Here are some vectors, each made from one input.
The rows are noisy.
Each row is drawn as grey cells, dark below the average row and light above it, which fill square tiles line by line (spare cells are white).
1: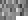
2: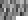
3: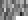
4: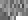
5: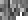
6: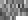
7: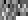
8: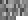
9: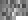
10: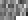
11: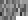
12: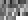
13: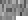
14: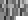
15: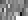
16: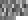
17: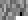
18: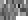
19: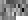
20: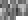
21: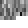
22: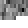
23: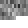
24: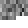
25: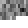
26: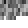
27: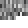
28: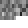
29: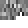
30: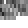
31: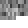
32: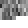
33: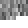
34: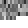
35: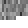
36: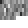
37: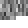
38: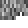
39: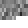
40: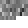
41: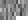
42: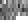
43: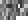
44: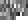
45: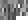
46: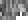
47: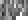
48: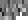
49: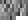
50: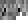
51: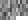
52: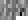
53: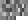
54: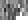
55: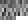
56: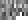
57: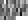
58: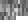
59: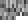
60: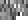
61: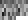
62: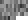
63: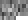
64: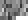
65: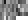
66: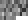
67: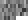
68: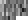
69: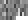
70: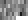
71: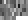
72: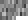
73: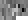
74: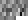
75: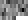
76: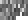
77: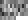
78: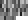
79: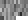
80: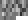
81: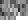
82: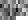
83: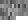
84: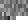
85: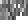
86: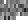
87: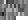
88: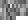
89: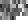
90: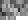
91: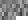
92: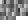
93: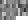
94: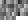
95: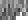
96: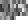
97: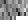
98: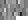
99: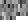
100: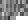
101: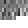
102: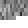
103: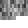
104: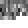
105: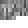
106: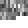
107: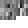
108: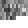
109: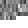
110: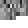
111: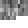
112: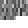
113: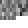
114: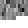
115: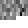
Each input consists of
a point on an 8-point line, together with either a point on an 8-point line, or three true/false values.
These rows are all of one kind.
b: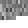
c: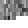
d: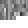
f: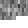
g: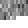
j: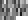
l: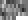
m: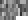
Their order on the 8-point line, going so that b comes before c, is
j, d, b, m, c, g, f, l.
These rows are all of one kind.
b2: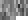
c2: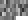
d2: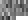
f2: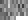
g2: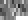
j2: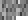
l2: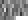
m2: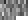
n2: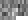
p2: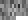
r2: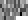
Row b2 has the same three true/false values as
d2, j2 and m2.
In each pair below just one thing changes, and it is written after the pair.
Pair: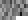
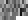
one of the three true/false values
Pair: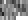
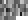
the place on the 8-point line
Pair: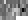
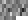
the place on the 8-point line
